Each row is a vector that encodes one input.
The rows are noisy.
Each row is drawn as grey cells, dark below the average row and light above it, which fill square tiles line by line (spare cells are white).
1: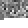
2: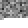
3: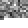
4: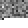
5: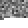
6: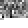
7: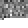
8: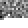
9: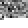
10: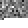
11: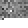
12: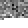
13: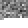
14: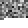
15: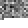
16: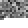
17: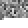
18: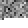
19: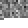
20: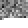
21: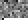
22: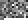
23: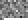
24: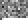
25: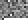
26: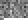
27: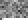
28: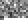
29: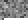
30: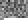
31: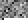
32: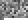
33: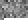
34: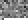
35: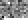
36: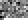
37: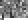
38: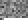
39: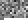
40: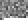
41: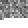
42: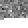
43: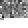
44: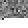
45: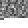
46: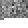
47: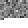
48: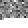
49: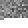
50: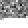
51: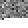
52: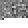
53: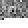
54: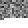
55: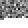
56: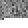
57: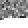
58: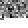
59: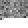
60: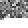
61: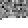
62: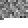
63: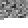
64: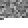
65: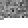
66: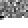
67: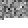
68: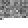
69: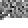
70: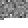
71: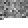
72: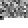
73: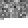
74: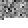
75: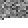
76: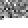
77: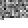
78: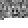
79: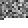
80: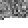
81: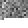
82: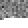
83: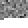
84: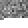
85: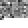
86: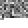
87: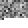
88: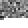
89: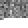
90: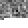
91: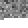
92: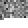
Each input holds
either a point on an 8-point circle, or a list of up to two points on a 6-point line.
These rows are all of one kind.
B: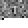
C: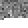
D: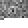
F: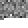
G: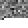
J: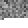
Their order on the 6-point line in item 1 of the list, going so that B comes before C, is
G, B, D, C, J, F.
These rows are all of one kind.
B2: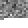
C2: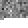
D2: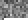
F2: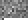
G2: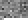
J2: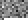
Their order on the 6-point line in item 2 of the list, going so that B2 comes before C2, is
D2, B2, J2, F2, C2, G2.
